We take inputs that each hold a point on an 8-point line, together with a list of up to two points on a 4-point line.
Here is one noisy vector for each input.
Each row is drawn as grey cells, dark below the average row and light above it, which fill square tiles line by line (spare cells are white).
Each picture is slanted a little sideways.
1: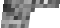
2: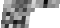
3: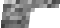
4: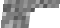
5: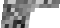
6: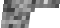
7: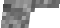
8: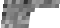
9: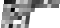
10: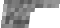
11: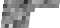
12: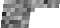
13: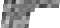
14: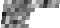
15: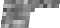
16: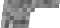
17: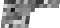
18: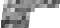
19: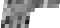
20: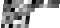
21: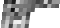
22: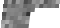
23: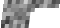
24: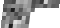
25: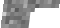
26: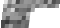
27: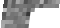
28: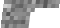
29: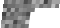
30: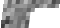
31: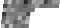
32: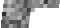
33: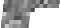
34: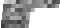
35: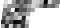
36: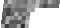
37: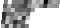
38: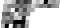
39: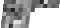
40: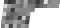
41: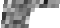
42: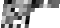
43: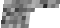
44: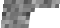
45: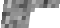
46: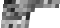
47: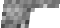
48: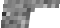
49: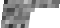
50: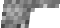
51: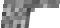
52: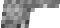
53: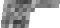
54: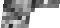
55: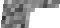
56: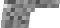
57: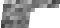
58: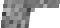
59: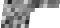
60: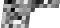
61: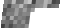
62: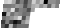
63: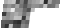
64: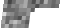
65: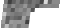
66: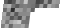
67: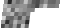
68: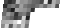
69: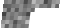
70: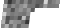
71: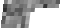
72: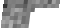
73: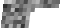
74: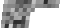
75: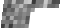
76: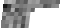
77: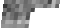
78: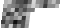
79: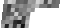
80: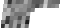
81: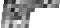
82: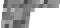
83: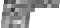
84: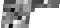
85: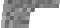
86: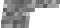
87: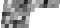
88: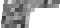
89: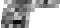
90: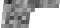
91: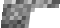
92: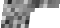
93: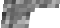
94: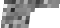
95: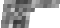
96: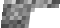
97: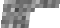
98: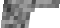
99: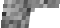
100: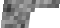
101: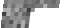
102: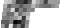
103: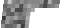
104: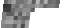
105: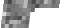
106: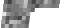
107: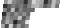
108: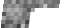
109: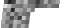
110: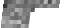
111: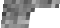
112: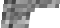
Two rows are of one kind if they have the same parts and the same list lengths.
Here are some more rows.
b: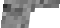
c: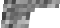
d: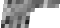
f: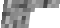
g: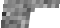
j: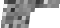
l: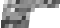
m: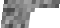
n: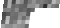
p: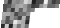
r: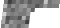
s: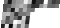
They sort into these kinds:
b, r
c, f, j, m, n
d, g, l, p, s

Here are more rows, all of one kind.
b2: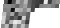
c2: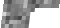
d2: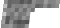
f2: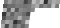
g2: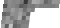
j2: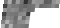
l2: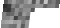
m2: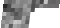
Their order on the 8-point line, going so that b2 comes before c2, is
f2, j2, g2, b2, d2, c2, m2, l2.
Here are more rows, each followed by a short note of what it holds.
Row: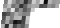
a point on an 8-point line, together with a list of two items
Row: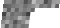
a point on an 8-point line, together with a list of one item
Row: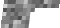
a point on an 8-point line, together with a list of two items
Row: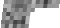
a point on an 8-point line, together with a list of two items
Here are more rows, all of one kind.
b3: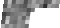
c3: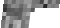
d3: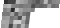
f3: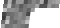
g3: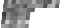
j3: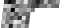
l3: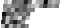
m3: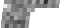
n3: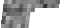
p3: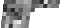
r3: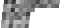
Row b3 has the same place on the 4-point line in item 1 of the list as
c3, g3 and p3.
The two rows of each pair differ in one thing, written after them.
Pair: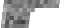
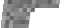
the place on the 4-point line in item 1 of the list
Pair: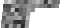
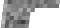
the place on the 8-point line
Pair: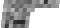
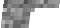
the place on the 8-point line
